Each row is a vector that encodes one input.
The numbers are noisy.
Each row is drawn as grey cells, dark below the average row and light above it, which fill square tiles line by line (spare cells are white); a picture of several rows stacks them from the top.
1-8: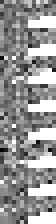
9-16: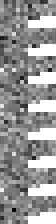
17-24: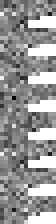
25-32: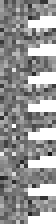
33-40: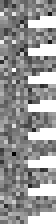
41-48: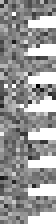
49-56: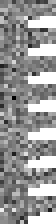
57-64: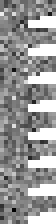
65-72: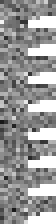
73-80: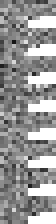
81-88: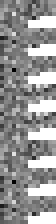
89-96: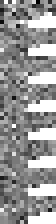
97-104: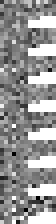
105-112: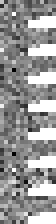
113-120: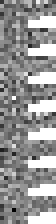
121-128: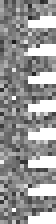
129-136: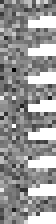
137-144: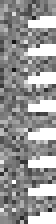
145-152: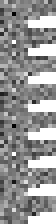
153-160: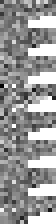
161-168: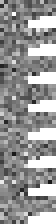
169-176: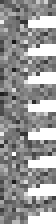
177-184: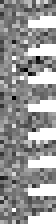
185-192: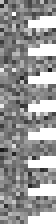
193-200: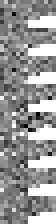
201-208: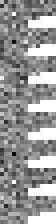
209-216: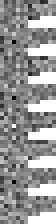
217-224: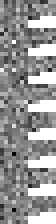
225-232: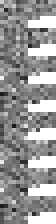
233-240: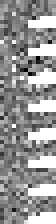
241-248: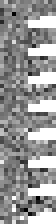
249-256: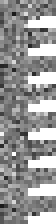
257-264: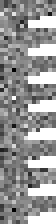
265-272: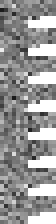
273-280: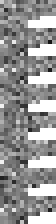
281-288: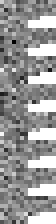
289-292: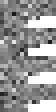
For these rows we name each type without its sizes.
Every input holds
a point on a circle and a true/false value.
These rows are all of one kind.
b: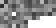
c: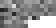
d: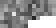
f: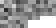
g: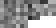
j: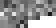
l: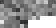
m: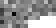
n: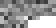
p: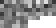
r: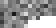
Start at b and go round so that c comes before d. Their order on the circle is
b, j, l, p, r, m, c, f, n, g, d.
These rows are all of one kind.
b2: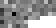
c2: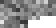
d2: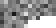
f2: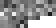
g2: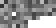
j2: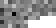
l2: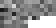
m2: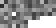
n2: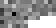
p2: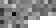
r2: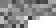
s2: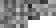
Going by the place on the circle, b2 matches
j2, n2 and p2.
